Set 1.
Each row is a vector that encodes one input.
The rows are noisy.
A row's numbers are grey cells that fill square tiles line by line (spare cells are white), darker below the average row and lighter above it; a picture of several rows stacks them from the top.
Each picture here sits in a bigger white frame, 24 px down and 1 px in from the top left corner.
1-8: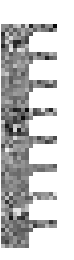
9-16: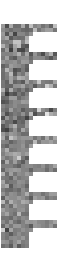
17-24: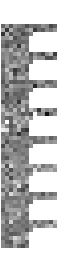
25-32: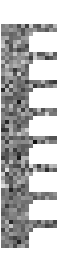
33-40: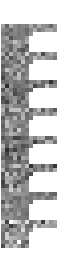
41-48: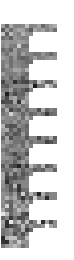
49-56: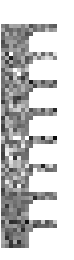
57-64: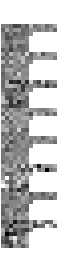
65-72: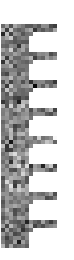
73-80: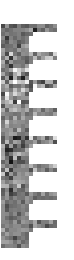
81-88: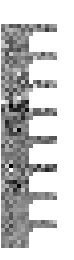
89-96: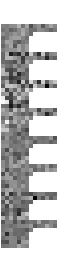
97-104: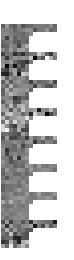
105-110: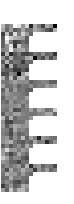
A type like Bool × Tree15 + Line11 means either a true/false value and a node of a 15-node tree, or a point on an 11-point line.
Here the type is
Label7 + Line9.
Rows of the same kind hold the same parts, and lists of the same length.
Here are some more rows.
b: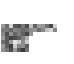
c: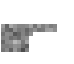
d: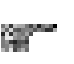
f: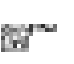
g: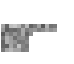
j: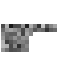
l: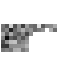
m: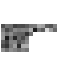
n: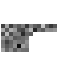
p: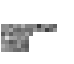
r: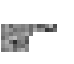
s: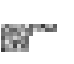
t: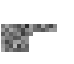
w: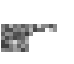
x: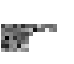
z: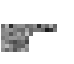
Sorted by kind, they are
b, c, d, g, n, p, t, w
f, j, l, m, r, s, x, z

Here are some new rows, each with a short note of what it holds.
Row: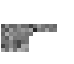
a point on a 9-point line
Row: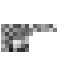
one of 7 labels
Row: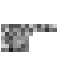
a point on a 9-point line
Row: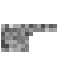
one of 7 labels
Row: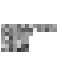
one of 7 labels
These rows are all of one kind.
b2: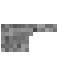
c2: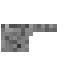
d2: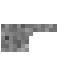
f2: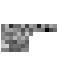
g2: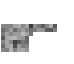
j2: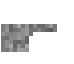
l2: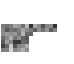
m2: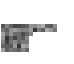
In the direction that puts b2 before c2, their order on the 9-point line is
l2, m2, b2, g2, f2, j2, d2, c2.
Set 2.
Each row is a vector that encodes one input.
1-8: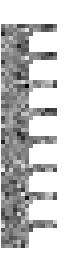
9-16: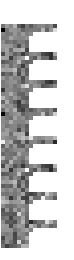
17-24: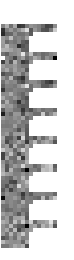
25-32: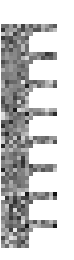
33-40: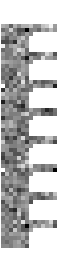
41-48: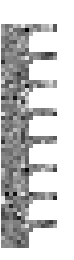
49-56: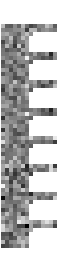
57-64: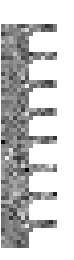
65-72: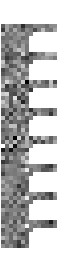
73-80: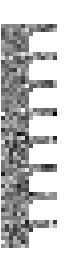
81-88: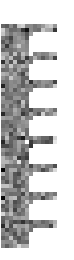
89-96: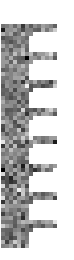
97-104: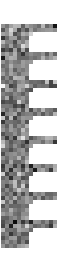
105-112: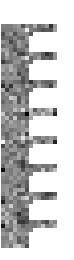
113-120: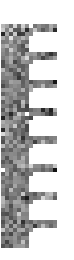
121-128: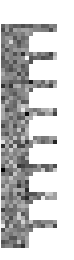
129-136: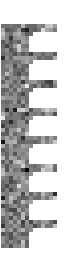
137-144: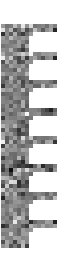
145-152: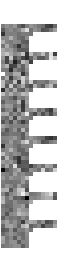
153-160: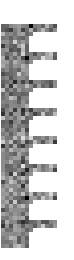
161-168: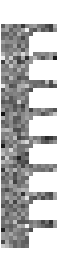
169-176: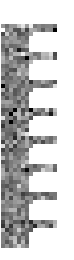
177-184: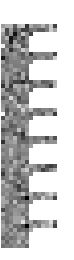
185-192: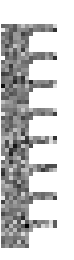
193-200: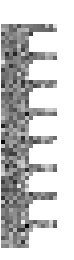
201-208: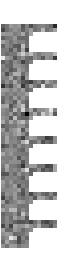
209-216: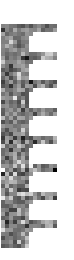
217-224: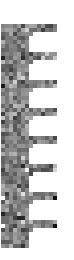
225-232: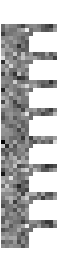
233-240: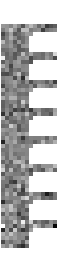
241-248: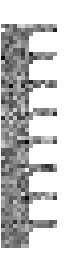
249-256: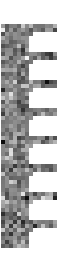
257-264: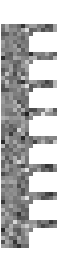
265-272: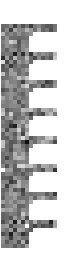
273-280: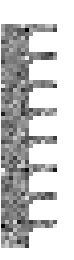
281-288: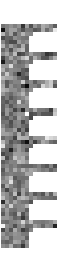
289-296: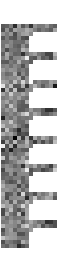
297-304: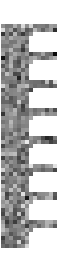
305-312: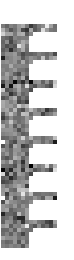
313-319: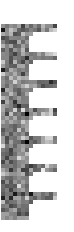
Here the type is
List2(Line7).
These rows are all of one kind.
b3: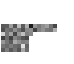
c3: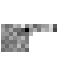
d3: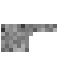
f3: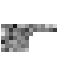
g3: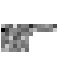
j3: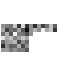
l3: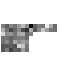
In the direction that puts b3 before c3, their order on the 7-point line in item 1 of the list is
d3, b3, g3, l3, j3, c3, f3.
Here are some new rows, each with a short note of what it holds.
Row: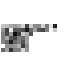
the empty list
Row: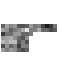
a list of one item
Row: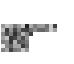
the empty list
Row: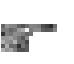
a list of one item
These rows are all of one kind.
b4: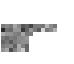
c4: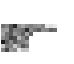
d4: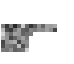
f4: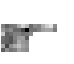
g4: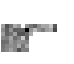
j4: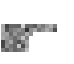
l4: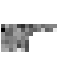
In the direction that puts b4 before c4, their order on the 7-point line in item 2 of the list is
b4, l4, f4, g4, d4, j4, c4.
